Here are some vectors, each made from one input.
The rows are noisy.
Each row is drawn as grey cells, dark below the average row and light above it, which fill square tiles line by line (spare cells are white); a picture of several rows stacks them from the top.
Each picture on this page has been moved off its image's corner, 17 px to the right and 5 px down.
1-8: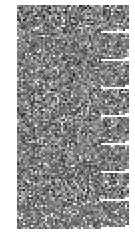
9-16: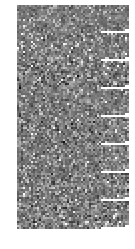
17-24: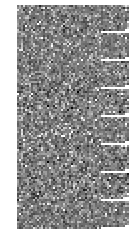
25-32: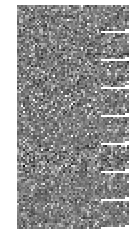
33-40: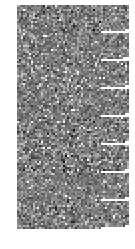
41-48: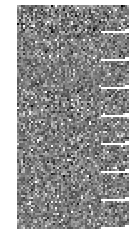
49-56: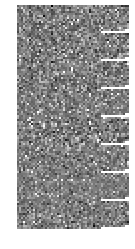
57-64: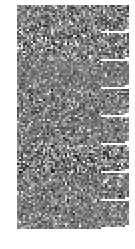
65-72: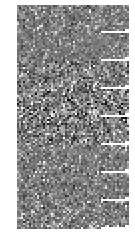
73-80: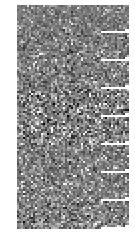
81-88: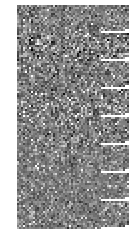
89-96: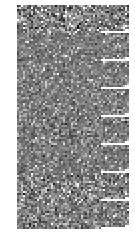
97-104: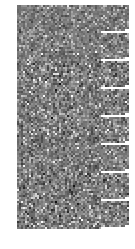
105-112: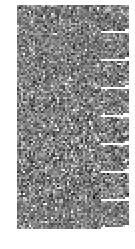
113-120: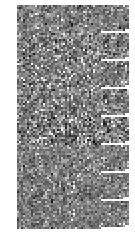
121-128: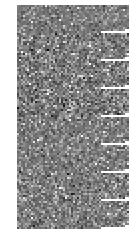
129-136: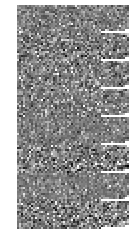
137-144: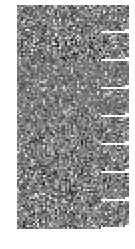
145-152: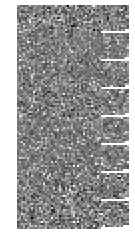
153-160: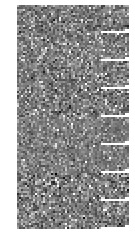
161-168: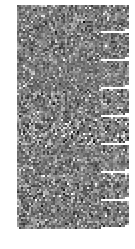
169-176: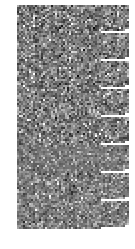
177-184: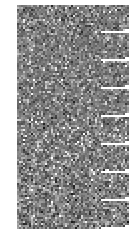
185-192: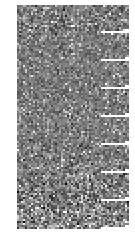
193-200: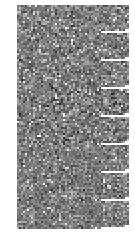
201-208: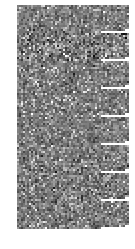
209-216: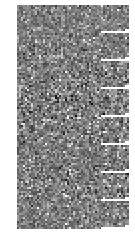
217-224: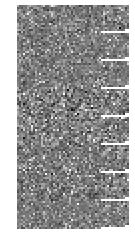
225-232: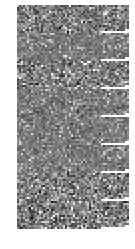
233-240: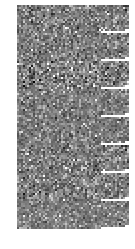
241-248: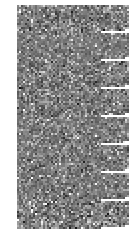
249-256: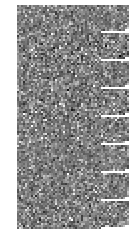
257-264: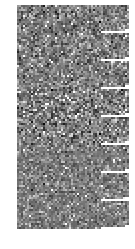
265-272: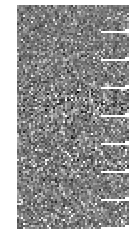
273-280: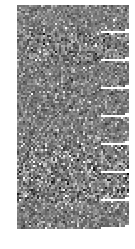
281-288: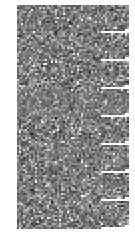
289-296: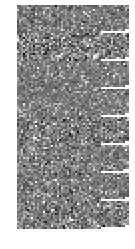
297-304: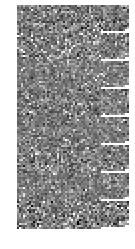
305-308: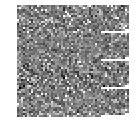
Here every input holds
either a point on a 19-point circle, or a point on a 20-point circle, or one of 4 labels.
